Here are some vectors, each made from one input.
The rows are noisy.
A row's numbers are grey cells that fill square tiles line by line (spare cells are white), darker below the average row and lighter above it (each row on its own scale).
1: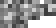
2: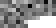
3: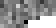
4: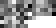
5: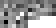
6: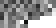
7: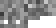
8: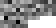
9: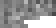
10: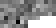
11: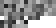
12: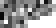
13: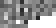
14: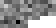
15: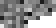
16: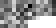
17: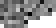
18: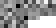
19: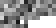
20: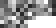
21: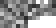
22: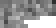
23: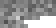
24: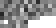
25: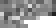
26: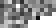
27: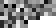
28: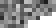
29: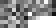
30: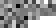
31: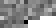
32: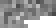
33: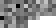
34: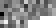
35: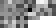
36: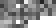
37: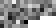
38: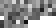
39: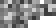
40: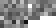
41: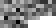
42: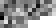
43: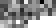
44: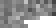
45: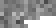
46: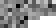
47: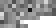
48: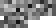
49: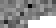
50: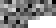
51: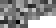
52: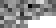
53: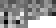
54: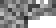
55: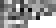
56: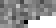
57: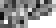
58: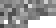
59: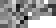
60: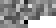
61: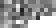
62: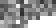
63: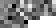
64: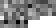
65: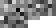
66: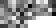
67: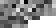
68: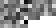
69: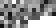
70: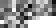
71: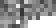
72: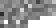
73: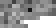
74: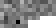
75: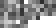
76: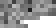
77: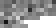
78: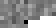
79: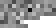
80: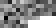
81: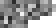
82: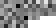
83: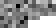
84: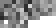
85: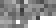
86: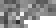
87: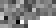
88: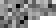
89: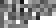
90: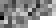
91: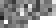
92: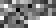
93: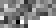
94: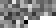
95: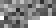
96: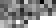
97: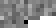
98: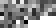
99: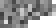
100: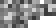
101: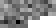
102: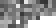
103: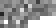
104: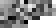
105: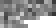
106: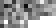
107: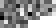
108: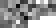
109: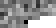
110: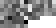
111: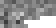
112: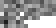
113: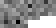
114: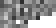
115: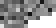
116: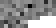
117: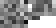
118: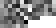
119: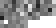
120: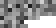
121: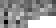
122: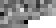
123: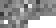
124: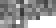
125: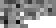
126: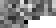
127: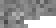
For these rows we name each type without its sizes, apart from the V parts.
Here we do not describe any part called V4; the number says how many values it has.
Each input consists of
either a fixed value, or three labels and a value of V4.
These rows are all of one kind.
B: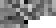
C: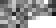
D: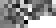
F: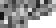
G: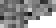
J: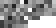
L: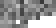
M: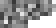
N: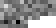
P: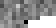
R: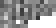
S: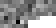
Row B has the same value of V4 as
D, G and S.
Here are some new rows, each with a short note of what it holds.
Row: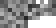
three labels and a value of V4
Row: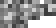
a fixed value
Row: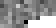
three labels and a value of V4
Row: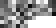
three labels and a value of V4
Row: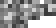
a fixed value
